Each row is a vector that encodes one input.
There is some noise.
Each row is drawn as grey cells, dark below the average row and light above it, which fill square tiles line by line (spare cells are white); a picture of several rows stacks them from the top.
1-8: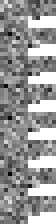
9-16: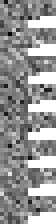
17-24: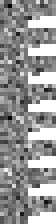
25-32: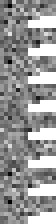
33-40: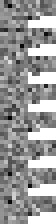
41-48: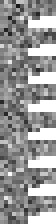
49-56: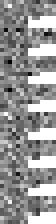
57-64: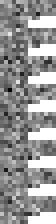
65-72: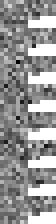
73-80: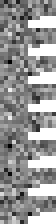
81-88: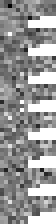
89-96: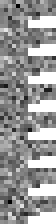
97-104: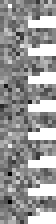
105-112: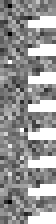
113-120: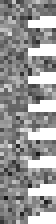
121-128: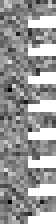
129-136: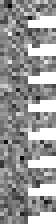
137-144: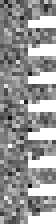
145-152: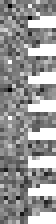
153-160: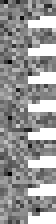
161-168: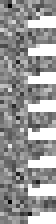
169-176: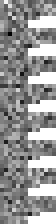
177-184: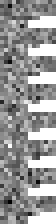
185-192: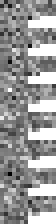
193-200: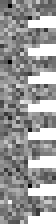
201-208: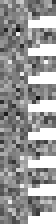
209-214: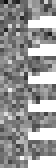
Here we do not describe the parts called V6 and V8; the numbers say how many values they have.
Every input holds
one of 5 labels and a true/false value, together with either a point on a 9-point line, or a value of V6 and a value of V8.
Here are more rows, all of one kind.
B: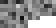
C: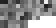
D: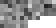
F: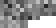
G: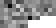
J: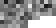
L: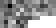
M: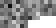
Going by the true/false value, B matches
D and G.
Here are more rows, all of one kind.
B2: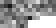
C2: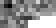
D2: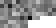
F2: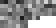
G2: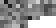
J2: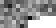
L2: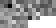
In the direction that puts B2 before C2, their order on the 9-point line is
F2, G2, D2, J2, L2, B2, C2.
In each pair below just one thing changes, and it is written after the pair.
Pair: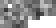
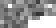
the label
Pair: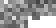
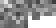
the true/false value
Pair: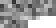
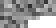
the label
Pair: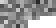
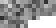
the value of V6
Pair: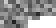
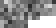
the value of V8
